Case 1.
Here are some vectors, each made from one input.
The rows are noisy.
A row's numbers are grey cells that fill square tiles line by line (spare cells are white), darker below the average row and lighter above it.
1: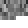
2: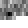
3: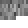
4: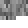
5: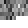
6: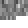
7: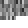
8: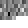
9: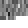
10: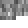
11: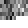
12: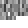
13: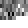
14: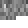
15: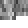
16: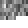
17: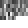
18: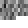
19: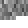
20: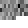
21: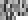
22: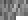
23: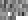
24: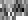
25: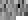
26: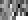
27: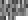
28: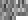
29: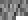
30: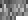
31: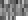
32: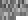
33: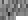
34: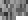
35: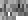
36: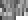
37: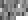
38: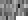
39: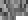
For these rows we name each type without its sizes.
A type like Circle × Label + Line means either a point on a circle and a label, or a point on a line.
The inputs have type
Circle.
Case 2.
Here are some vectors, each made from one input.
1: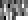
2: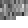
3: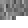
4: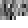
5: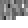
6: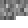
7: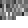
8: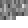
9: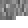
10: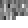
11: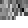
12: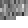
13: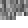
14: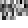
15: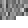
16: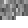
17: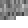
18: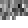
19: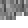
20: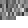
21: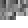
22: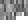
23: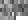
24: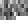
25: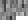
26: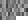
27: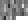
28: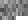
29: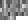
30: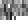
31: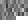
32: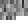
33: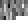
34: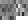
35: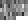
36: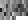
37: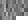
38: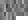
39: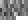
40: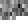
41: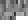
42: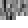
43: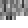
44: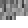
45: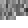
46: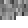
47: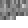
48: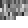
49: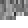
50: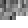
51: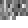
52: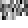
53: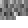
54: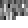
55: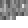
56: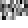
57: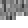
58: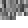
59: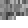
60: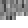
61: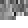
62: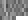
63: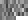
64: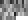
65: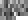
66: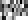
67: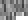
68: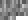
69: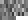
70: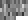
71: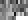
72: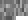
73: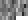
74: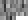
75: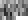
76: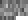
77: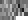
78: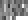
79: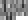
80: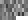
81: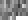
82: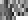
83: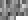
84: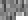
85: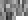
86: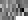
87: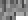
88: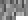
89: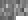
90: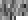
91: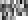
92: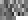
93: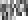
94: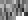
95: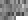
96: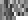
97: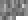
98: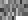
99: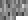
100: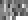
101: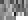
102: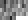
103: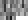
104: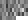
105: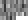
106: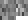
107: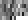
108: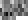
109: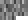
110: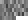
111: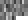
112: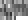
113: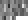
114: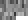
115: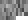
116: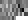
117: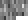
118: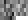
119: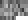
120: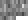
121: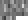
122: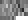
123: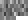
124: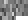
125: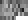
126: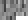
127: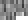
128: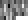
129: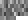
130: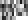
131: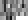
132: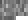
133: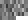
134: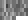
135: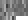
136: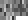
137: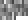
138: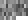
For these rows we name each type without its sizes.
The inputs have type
Circle + Unit.
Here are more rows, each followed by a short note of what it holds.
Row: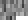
a point on a circle
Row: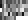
a point on a circle
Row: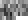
a point on a circle
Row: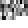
a fixed value
